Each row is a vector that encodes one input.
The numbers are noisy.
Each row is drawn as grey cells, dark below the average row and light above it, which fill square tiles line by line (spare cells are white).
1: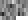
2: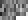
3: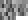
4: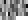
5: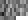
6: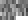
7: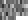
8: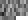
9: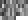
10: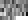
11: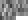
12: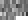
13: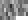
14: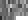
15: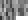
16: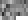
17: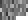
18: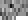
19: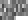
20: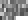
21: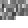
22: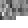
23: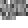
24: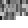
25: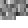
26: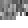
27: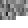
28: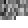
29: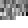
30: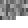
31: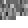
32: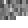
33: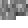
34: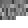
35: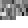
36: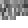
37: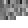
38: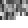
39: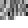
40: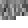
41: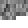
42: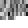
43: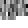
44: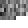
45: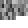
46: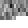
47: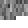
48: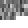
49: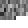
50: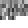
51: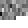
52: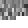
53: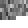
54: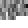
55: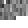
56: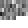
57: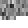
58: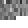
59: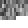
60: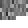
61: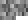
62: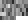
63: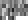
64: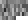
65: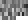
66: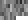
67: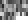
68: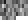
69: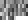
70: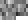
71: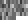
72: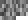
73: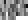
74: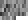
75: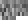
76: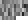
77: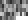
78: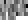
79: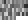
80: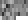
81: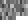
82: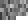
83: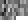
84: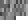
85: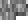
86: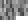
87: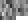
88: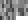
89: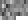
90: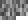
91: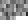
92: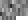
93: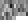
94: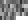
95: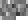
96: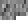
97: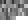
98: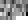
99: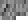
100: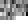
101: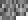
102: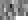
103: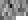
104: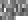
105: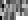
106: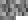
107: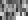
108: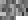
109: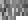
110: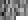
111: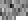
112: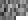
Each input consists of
a point on a 5-point line, a node of an 11-node tree and a true/false value.
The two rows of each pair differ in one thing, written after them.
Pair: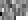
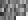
the node of the tree
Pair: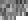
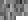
the place on the 5-point line
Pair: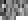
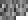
the place on the 5-point line
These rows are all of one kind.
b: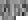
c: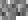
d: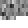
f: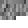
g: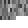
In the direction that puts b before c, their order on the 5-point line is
b, f, c, g, d.
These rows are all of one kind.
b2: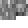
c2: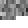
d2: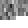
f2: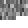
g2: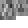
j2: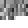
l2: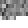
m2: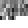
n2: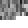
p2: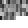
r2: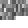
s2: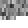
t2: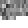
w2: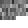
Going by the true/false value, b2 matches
l2, s2 and t2.
